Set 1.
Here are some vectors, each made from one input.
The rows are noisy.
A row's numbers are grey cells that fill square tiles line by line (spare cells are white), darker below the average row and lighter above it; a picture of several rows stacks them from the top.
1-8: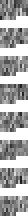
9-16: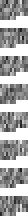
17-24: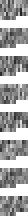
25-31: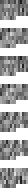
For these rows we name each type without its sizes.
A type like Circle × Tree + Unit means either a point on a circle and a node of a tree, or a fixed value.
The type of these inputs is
Bool × Bool × Bool.
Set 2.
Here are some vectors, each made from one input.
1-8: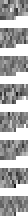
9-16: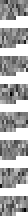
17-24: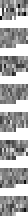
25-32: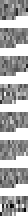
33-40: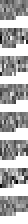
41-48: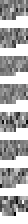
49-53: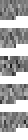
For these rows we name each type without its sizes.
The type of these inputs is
Bool × Bool × Bool.
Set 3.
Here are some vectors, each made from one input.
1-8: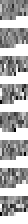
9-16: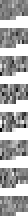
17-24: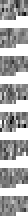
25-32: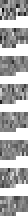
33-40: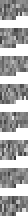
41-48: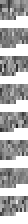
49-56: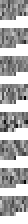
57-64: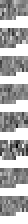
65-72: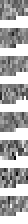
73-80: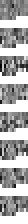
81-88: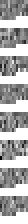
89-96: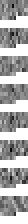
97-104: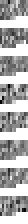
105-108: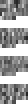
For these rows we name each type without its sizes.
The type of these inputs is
Bool × Bool × Bool + Unit.
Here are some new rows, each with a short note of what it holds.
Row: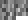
a fixed value
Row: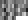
a fixed value
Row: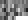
a fixed value
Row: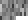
three true/false values
